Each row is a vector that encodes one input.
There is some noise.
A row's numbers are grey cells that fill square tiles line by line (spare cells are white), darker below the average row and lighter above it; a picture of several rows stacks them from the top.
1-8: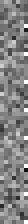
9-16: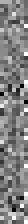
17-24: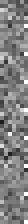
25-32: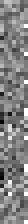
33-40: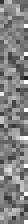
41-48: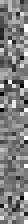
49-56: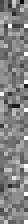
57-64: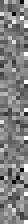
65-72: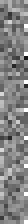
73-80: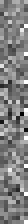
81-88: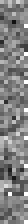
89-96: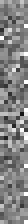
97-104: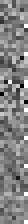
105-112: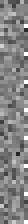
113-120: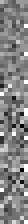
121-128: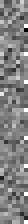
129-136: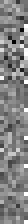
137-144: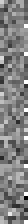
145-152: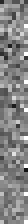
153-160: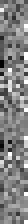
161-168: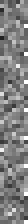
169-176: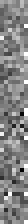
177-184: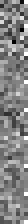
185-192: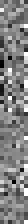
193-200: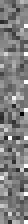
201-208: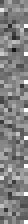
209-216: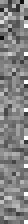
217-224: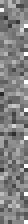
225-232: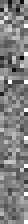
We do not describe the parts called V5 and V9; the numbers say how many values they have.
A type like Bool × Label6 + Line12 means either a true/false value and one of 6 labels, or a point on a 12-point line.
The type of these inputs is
Bool × Label8 × Label8 × V9 + V5.
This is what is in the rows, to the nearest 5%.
About 85% of them hold two labels (each one of 8), a true/false value and a value of V9. The rest hold a value of V5.
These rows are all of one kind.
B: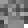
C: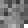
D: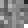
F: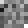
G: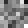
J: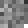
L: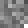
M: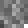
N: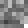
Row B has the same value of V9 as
D, L and M.
